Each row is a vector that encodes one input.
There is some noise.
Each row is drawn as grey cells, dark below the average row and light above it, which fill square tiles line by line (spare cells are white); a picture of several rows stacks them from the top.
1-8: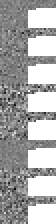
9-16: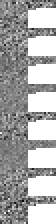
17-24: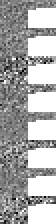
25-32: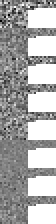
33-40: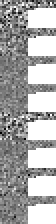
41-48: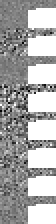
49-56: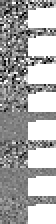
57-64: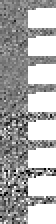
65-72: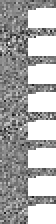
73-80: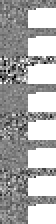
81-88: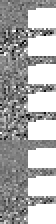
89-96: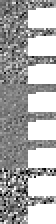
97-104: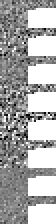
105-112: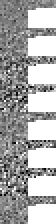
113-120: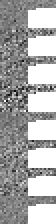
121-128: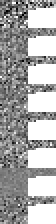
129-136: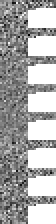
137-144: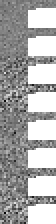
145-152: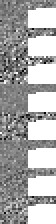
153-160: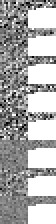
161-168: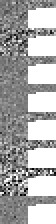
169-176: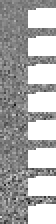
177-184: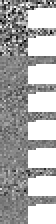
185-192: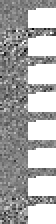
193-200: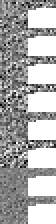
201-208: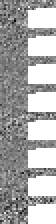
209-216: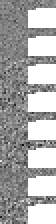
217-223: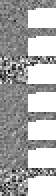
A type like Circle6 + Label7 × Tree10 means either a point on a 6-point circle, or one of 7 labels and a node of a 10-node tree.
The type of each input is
Circle16 + Circle20.
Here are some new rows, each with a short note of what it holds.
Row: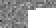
a point on a 16-point circle
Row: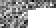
a point on a 16-point circle
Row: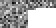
a point on a 20-point circle
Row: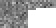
a point on a 16-point circle
